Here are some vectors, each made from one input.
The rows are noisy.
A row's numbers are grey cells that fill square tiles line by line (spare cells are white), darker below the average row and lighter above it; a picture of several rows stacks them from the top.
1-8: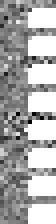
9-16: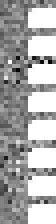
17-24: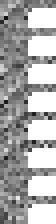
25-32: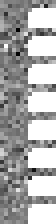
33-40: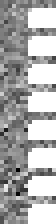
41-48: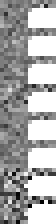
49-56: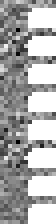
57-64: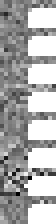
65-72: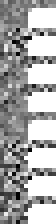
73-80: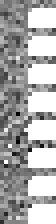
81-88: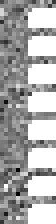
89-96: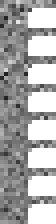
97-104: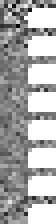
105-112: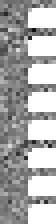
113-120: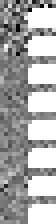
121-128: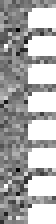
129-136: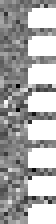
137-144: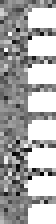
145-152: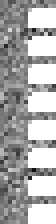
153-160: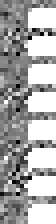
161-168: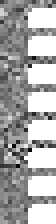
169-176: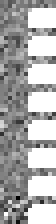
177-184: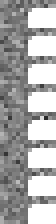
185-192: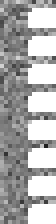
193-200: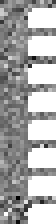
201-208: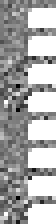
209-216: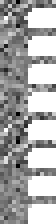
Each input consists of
a true/false value, together with either a point on a 9-point circle, or a node of each of two 11-node trees.
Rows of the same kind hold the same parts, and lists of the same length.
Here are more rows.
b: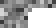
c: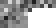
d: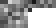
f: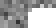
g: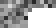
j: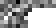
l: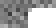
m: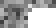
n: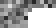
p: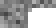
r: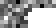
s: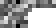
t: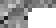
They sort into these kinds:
b, c, d, g, m, n, t
f, j, l, p, r, s

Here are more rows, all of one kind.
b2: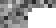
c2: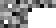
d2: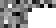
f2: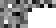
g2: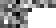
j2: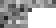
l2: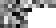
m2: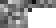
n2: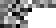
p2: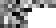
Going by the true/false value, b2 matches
j2 and m2.
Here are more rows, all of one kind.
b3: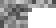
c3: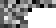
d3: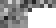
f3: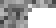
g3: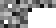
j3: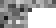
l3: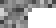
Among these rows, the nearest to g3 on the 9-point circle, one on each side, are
d3 and l3.
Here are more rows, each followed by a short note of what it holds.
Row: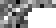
a node of each of two 11-node trees and a true/false value
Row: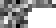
a node of each of two 11-node trees and a true/false value
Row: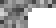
a point on a 9-point circle and a true/false value
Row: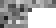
a point on a 9-point circle and a true/false value
